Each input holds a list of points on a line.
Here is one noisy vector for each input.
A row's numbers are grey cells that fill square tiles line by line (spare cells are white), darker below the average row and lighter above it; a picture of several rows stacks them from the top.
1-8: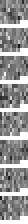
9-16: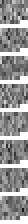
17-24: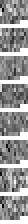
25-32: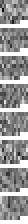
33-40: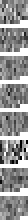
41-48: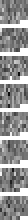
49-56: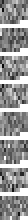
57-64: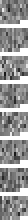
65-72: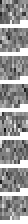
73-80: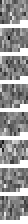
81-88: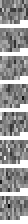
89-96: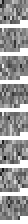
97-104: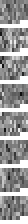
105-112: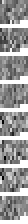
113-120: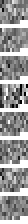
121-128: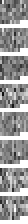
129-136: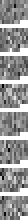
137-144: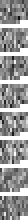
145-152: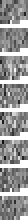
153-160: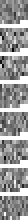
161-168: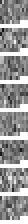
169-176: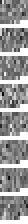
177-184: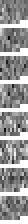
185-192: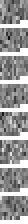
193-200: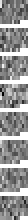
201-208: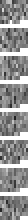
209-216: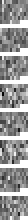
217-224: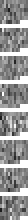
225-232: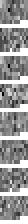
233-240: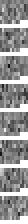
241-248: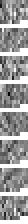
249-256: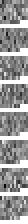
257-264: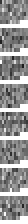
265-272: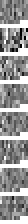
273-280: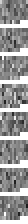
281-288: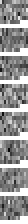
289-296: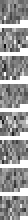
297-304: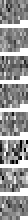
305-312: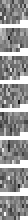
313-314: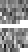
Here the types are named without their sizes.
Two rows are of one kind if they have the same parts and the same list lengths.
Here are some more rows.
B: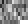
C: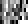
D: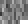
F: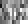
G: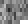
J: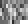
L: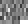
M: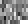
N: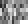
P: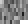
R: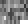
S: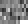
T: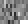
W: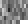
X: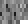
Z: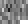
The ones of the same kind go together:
B, F, J, M, N
C
D, G, P, T, W, X, Z
L, R, S

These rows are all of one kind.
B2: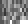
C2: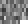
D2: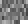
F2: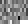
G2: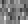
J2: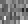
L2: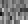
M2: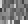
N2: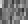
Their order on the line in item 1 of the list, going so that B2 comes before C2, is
B2, F2, C2, J2, G2, L2, D2, M2, N2.
